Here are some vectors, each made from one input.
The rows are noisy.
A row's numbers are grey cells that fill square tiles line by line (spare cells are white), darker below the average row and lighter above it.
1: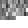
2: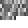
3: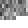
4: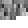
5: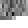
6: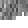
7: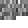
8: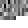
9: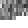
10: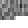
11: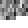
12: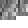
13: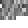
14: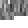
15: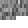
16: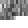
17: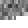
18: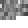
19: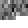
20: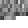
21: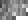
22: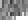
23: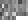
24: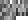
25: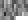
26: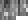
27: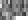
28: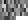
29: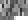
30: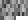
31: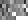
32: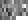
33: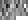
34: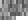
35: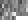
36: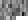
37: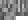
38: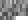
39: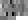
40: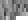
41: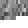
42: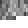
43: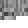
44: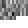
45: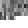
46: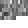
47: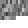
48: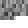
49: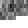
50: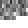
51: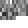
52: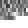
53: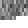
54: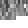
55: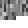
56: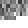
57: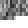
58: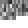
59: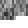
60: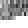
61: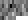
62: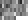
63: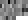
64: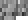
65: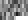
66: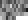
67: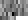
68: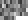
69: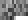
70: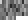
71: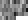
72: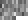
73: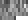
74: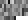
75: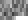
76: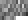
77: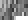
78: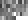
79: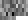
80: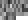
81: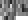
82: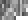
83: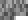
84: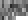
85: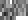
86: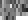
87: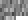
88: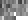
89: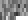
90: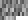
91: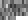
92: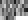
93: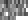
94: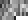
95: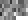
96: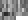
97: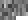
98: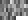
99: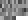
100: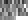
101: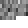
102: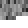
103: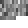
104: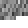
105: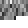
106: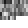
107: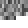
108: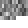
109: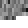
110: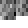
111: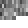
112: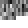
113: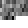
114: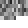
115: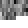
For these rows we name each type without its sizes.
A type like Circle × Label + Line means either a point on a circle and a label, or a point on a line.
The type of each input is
Label + Line.
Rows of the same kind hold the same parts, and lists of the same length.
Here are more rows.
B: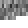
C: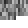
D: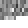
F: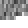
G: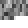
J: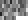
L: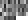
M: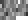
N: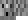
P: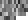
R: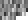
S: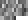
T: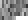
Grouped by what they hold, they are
B, D, F, G, M, N, R, T
C, J, L, P, S

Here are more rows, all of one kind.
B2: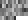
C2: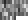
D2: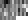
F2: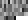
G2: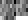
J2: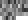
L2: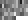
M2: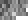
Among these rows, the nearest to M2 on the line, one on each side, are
D2 and L2.
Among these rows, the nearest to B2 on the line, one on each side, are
F2 and L2.
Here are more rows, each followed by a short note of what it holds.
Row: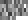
a point on a line
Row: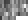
a point on a line
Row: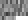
a label
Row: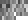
a point on a line
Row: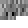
a label
